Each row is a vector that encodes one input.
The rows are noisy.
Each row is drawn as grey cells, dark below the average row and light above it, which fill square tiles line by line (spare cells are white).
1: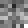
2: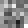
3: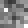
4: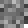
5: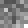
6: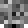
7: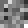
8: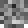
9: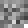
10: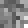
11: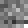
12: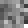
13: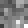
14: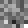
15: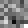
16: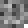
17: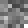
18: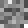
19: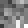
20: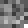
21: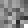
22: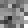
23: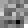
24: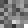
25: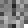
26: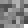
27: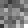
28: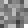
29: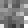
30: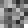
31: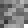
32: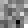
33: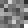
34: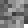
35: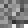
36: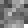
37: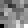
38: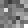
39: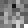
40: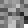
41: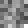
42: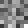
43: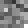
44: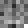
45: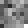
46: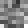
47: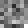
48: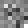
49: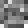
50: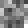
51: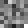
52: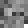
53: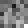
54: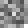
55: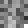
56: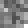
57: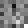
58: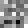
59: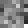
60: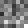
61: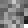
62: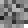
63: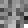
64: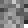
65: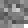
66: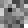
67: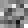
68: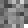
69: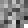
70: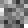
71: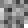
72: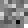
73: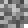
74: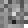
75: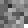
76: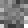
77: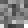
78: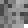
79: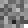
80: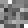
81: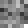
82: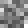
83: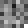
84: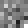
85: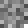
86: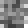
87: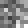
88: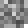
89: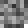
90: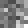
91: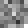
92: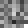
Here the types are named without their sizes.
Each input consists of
a point on a circle and a true/false value.
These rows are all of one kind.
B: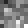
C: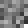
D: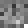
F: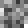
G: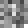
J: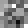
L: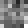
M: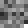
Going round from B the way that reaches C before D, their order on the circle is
B, M, C, G, J, F, L, D.
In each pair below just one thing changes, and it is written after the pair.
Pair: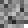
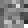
the true/false value
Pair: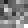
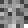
the place on the circle
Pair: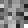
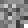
the place on the circle
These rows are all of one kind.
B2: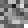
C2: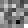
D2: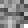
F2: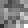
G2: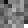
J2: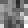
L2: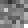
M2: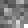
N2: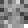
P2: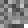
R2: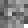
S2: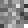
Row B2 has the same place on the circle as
J2 and P2.
